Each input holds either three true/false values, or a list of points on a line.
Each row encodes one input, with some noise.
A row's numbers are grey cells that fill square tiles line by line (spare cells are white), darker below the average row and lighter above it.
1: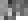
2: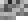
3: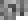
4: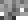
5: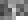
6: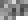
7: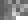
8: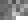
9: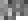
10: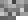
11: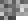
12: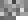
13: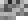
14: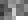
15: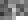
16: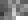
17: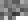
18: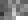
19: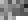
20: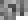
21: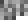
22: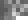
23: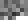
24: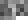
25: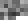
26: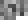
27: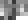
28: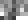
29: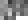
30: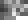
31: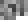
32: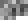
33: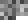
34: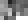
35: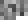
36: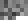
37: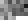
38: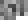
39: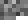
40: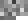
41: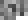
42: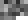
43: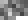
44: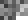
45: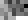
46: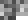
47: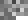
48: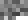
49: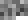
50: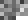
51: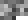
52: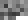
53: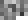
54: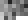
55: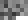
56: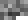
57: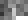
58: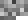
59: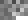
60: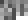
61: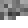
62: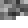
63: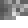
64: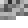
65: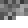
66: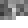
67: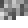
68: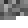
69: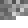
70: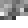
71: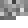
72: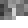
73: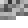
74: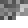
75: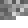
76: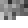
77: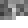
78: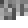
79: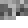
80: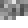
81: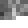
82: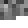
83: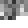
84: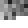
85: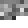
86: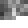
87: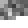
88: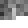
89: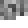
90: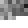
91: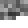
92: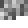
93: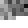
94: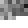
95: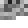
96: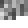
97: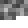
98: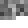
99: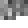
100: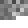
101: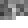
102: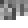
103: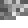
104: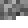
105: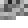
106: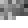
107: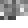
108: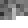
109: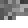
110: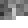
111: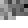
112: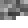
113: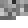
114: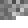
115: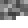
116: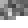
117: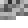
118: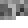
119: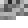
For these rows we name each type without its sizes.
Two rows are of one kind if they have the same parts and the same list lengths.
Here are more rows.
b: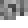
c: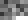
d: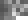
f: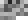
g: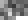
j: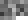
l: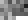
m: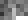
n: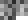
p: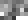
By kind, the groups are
b, g, l
c, d, j, m
f
n, p

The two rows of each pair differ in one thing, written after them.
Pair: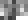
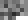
the place on the line in item 1 of the list
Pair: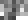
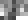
the place on the line in item 1 of the list
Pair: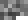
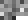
the place on the line in item 1 of the list
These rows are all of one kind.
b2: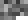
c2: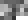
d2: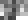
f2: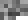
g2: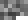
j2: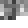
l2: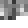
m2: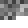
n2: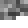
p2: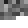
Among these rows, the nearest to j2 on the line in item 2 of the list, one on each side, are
d2 and l2.
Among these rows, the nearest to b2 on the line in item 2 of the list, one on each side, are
c2 and p2.
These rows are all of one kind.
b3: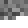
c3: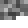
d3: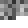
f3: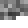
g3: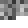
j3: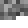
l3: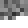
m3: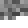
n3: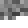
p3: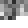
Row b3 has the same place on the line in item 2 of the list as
d3, g3, m3 and n3.
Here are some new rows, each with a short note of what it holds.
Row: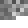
a list of one item
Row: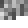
three true/false values
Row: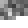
three true/false values
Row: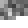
three true/false values
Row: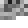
the empty list
